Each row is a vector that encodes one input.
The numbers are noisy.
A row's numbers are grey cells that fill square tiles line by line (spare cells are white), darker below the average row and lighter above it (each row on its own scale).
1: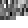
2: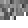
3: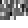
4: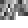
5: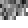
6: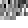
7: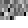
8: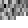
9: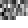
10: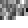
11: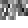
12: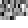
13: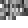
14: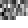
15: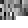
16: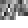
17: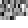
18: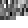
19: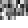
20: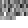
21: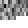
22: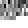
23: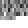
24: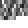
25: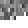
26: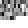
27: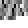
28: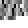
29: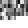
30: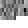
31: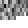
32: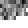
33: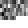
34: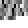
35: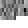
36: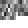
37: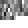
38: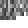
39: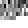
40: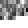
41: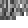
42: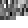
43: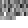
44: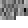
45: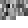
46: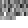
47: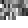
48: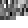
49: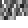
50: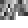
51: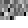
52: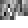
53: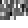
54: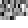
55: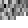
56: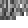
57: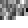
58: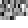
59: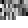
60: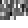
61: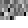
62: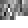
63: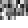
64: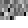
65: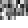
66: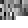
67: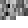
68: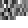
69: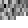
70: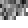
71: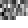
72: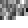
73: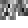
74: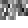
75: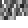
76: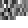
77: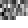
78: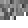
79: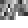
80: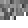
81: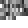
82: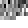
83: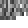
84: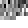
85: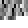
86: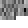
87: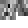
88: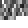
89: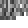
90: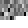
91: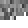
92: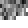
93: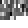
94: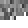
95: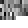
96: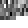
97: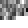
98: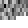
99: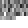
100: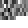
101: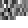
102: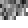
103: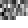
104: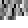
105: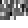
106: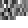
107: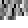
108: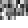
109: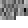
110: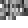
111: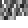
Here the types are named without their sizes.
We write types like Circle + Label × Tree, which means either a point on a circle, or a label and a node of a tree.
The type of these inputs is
Bool × Bool × Bool × Bool + List(Line).
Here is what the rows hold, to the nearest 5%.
About 75% of them hold four true/false values. The rest are lists of points on a line.
